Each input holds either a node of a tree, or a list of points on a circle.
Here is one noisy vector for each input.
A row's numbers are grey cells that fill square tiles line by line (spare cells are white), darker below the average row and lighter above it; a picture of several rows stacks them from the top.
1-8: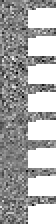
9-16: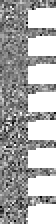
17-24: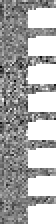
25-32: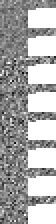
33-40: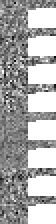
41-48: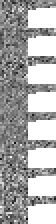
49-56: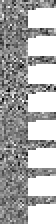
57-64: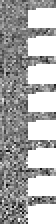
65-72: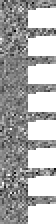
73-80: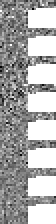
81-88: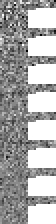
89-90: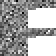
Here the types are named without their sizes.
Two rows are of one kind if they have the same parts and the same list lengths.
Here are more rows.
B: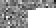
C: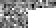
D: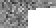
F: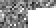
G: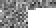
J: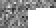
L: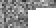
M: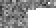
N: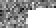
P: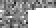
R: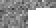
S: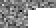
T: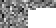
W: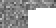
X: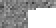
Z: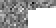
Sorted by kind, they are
B, N
C, G, P, S, T
D, F, M, X, Z
J, L, R, W

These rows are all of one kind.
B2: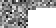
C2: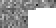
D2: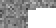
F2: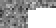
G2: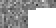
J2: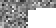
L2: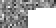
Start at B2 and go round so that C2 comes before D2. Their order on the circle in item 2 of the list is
B2, C2, L2, D2, F2, J2, G2.
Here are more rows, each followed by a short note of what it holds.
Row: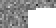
a list of two items
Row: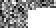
a node of a tree
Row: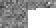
a list of one item
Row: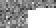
the empty list
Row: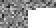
a node of a tree
